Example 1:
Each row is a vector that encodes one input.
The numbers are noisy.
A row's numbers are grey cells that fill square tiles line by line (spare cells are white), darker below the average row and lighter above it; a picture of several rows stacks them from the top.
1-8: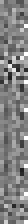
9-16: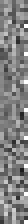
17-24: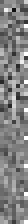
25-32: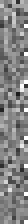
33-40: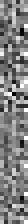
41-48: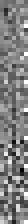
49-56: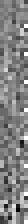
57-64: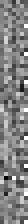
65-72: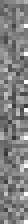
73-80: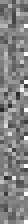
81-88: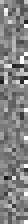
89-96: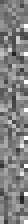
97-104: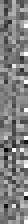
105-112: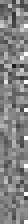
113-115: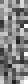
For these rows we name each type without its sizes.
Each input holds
a point on a circle.
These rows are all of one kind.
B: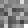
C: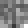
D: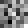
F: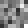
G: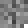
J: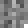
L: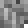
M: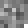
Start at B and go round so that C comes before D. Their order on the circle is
B, C, D, J, L, M, F, G.
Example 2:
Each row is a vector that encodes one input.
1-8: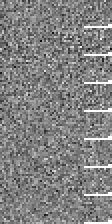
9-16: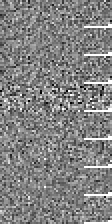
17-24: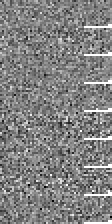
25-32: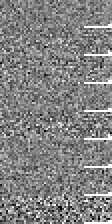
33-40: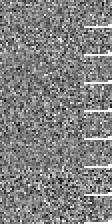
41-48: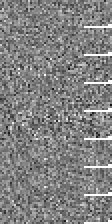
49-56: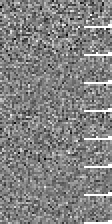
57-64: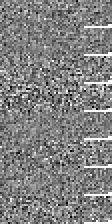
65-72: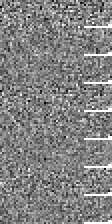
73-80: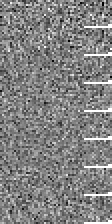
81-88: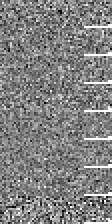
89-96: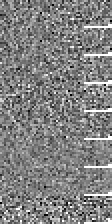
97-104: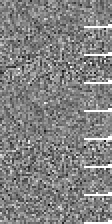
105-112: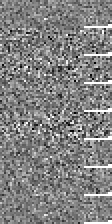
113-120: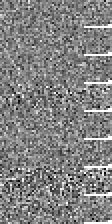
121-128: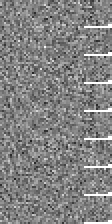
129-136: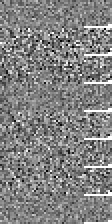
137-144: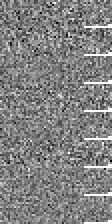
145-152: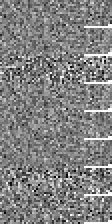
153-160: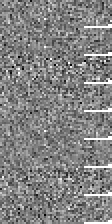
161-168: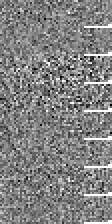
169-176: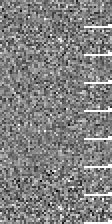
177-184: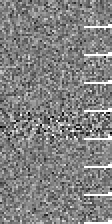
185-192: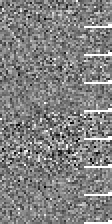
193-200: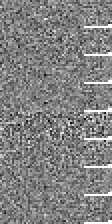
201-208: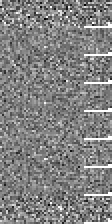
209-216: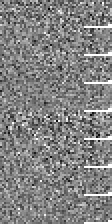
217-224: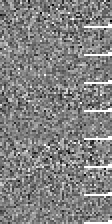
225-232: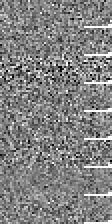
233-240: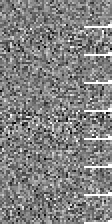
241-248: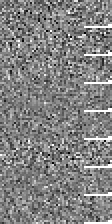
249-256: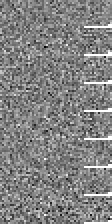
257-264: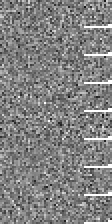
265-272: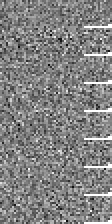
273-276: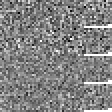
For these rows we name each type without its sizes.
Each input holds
three true/false values.
